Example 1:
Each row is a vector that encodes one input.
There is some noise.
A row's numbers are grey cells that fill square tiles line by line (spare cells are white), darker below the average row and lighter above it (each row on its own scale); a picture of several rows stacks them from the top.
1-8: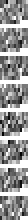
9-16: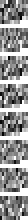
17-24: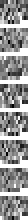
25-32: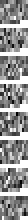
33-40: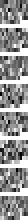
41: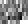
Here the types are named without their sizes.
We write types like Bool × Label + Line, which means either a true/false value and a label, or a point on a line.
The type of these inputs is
Circle + Line.
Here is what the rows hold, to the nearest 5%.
About 60% of them hold a point on a circle. The rest hold a point on a line.
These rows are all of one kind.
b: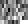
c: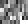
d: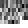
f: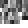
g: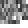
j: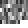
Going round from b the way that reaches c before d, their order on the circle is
b, g, c, j, f, d.
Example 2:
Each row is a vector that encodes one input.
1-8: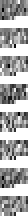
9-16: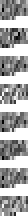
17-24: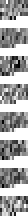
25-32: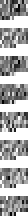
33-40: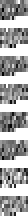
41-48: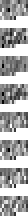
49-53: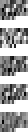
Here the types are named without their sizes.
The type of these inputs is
Line + Tree.
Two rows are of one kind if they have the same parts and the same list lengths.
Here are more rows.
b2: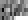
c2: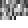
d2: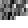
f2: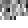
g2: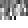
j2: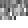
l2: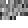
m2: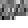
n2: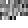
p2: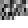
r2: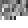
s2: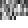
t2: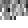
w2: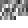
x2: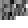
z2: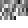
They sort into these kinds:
b2, d2, m2, p2, x2
c2, f2, g2, j2, l2, n2, r2, s2, t2, w2, z2

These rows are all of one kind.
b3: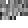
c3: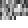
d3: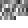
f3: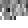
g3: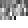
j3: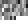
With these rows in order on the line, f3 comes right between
g3 and j3.
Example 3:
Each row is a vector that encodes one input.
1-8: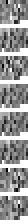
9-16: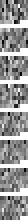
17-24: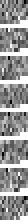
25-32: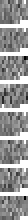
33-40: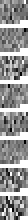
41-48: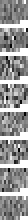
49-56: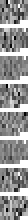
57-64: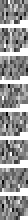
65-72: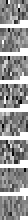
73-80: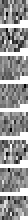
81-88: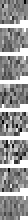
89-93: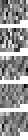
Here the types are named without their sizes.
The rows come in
2 kinds.
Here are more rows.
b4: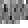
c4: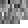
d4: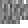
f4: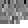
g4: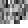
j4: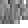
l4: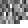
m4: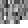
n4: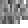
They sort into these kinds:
b4, c4, d4, f4, j4, n4
g4, l4, m4

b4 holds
a point on a circle.
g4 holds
a point on a line.
